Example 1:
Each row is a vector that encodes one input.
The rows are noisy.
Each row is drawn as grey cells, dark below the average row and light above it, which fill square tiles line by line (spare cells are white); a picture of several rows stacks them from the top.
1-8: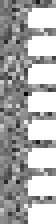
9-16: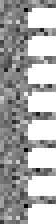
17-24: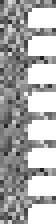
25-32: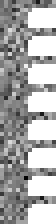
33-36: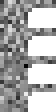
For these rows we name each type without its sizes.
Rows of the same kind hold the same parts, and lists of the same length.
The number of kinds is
2.
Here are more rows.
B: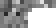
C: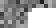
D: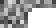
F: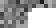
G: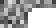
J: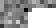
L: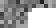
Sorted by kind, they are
B, C, F, J, L
D, G

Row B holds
a point on a circle.
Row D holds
a fixed value.
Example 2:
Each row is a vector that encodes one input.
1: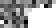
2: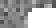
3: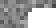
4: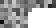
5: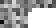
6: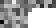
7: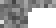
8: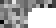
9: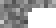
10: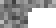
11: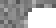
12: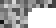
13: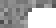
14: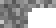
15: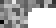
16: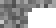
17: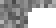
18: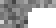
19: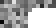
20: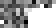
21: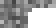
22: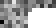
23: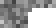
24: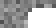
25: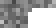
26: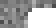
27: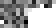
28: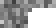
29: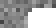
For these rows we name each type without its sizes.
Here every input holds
a point on a line.
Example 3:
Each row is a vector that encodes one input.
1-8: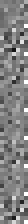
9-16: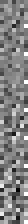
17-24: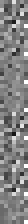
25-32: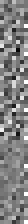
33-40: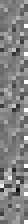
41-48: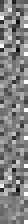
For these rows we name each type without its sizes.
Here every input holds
a point on a line.
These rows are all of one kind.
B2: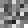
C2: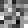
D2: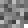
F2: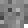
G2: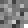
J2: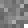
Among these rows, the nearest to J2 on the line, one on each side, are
F2 and G2.
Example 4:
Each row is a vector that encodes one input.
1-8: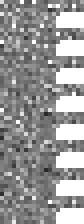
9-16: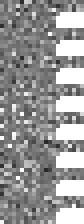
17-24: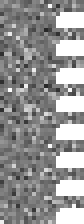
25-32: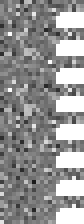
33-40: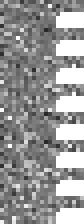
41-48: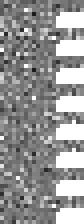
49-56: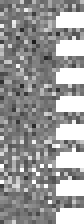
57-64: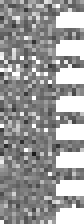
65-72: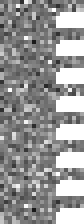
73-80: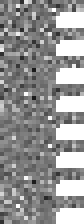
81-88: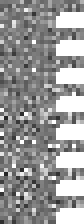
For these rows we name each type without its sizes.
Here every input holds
a point on a circle.
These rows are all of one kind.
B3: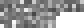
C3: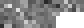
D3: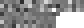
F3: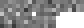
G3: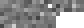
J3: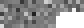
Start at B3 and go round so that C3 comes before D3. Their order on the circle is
B3, G3, C3, F3, D3, J3.
